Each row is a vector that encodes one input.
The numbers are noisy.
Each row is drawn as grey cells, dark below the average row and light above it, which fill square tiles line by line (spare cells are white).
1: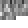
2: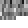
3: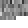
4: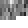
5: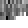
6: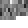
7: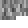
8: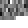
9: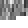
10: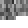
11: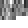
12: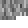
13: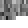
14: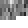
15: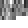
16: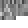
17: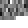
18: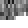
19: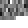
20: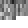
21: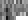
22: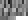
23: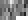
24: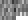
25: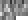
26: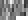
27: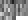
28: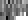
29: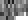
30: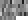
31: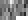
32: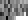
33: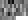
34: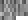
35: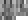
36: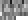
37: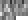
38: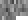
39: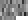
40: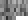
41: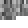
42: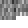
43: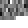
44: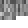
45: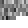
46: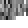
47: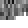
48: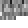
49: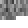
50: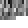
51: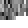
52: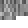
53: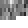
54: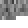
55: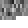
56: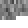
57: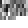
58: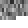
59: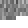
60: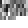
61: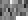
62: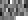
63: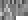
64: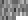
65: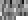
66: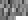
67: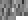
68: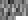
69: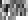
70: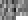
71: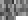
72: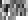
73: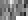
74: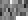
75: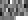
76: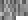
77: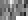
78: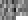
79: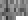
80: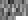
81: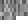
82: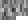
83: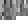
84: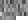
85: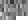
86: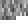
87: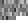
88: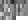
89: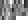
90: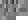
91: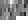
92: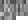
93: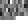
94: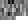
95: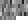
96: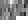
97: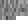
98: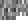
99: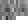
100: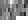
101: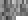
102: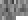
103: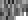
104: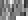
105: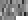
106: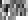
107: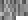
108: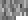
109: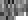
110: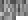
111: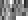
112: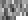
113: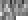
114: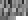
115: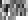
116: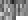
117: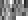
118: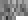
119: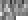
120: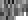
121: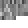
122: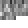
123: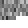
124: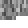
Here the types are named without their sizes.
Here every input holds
a list of points on a line.
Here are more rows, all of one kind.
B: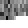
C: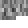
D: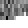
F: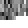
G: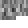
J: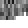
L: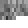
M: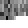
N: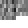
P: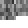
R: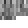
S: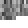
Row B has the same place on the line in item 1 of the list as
D, F, J and M.
